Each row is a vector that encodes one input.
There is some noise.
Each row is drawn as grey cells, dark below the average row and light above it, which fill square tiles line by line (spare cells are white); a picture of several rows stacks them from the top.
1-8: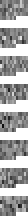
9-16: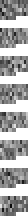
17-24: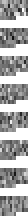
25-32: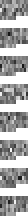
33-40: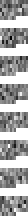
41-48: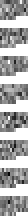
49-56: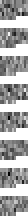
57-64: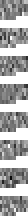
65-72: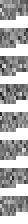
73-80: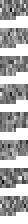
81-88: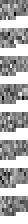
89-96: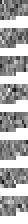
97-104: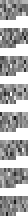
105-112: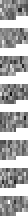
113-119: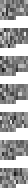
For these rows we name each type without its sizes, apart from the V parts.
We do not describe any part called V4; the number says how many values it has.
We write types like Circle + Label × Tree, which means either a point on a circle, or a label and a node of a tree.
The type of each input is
(Label + Tree) × V4.
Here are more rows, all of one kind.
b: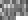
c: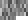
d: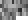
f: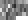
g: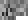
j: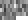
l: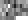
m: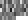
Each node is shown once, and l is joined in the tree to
f.
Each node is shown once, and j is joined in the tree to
c, d and m.
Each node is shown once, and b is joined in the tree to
d.
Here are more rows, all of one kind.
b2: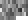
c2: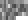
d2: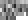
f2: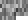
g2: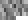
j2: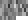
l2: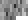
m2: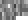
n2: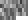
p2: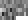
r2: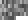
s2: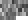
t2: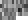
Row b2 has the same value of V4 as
n2, s2 and t2.
